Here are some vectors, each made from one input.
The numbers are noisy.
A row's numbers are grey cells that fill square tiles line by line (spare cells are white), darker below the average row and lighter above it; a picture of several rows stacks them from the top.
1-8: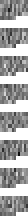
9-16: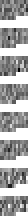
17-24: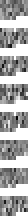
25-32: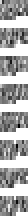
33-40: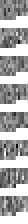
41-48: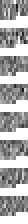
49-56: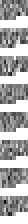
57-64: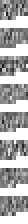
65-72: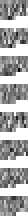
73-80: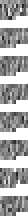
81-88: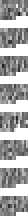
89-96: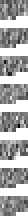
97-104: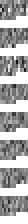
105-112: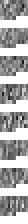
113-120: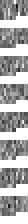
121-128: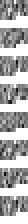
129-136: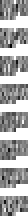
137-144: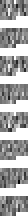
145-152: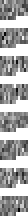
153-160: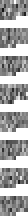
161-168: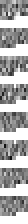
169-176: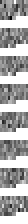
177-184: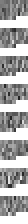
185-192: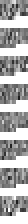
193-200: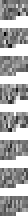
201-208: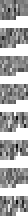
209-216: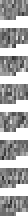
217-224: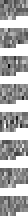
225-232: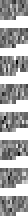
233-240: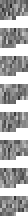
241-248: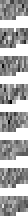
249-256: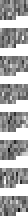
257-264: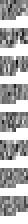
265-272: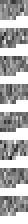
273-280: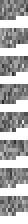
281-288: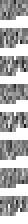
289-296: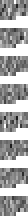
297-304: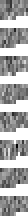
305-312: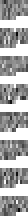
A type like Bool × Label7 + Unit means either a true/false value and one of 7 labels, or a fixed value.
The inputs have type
(Bool × Label10 + Label4) × Label5.
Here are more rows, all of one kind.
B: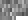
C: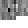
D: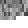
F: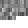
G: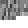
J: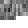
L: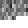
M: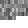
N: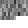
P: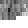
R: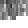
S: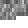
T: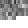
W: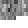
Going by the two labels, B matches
F, M and S.
